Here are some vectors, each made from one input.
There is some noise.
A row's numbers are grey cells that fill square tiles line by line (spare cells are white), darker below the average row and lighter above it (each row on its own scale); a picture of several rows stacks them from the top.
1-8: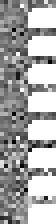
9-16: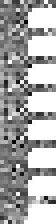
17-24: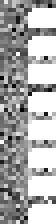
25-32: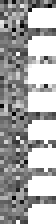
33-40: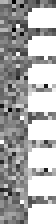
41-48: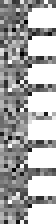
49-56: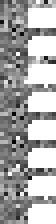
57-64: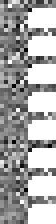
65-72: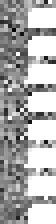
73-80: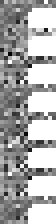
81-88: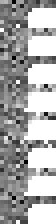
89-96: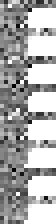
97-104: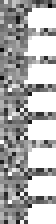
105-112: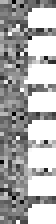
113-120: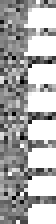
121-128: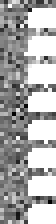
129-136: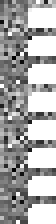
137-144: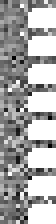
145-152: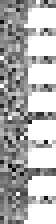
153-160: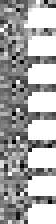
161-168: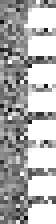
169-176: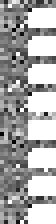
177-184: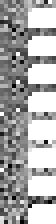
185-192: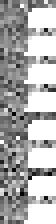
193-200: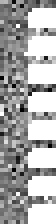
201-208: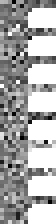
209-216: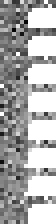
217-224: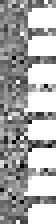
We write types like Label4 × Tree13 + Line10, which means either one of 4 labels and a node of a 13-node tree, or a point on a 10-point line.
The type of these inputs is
Bool × Bool × Bool + Line10.
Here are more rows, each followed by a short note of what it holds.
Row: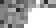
a point on a 10-point line
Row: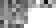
a point on a 10-point line
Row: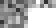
a point on a 10-point line
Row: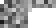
a point on a 10-point line
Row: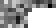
three true/false values
